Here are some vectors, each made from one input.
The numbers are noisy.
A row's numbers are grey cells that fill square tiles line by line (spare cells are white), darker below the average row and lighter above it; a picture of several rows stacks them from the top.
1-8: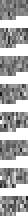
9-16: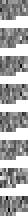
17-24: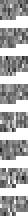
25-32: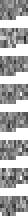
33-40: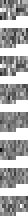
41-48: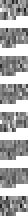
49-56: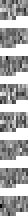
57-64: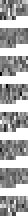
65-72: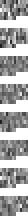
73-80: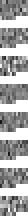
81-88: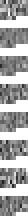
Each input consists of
either one of 4 labels, or a point on a 6-point line.
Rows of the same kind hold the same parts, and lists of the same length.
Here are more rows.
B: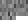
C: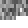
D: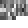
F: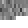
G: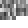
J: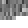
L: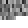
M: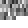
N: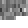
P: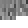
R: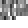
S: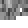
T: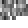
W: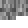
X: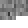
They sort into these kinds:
B, C, F, J, L, N, P, S, W, X
D, G, M, R, T

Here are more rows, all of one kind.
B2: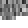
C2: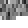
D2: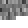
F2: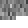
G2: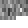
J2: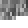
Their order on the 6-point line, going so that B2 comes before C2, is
B2, D2, C2, J2, F2, G2.
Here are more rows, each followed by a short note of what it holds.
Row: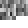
one of 4 labels
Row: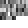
one of 4 labels
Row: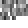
one of 4 labels
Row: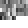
one of 4 labels
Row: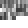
one of 4 labels
